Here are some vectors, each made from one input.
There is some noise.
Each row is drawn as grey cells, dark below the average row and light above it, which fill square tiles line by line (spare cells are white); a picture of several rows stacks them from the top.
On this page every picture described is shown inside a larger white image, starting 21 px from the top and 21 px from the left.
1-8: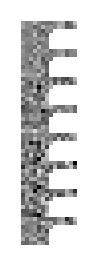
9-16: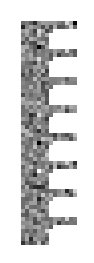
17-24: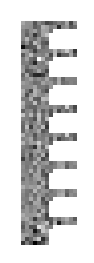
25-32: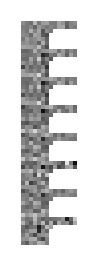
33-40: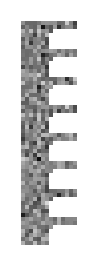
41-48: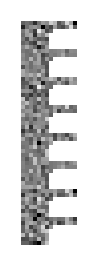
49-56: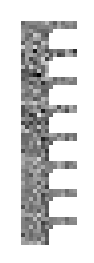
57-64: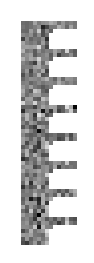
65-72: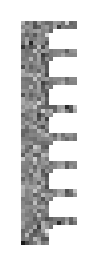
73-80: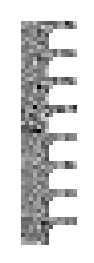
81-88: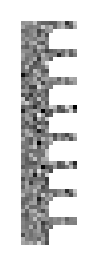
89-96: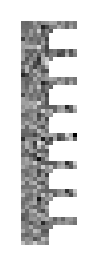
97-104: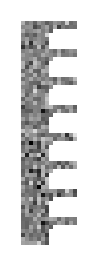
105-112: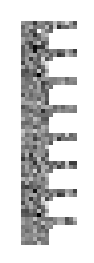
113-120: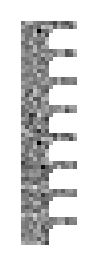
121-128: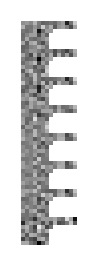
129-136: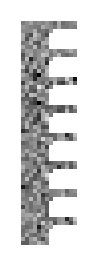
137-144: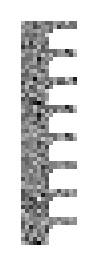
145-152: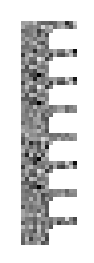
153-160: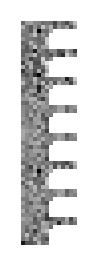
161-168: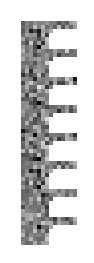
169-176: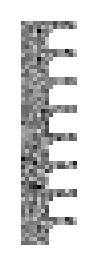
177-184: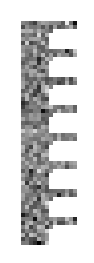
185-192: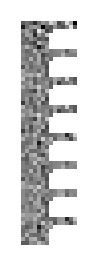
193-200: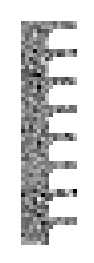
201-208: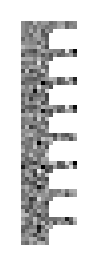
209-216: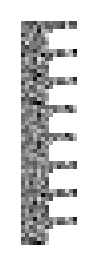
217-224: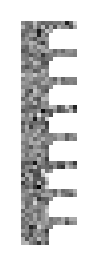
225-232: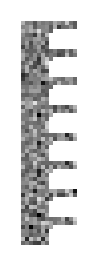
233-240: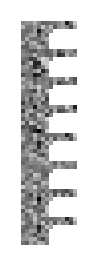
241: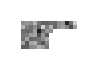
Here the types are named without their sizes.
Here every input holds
a point on a line and three true/false values.
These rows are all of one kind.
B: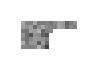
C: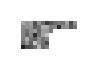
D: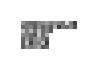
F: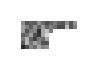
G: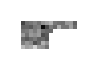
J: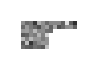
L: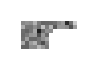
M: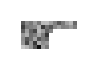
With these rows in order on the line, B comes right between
D and J.
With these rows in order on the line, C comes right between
J and L.
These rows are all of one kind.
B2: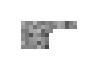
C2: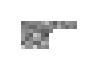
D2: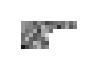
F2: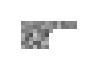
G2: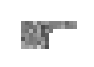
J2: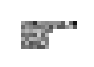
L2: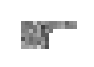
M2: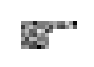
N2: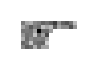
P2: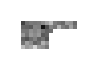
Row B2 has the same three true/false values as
G2 and L2.
